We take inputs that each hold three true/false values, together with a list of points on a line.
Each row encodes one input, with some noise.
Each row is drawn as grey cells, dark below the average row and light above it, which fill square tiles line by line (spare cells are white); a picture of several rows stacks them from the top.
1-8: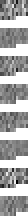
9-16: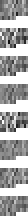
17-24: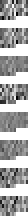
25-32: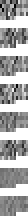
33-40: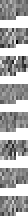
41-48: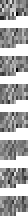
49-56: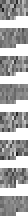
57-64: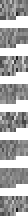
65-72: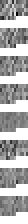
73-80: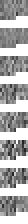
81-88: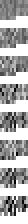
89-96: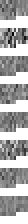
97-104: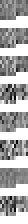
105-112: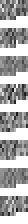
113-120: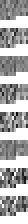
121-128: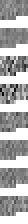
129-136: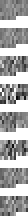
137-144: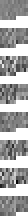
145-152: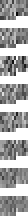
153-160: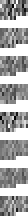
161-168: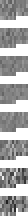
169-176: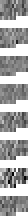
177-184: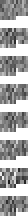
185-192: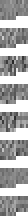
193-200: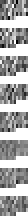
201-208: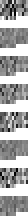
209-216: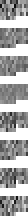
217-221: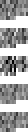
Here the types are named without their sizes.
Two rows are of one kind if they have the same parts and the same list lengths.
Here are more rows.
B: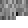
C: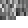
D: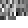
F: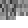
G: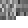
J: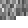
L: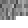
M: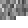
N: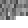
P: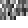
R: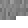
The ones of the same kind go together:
B, J
C, G, N
D, F, L, M, R
P

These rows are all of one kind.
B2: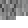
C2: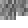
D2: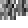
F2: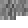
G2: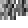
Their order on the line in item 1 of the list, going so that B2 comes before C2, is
B2, G2, F2, D2, C2.
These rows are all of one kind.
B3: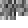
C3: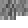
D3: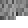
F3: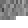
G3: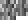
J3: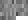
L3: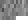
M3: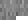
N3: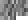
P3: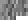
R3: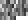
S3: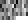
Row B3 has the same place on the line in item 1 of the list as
N3 and P3.
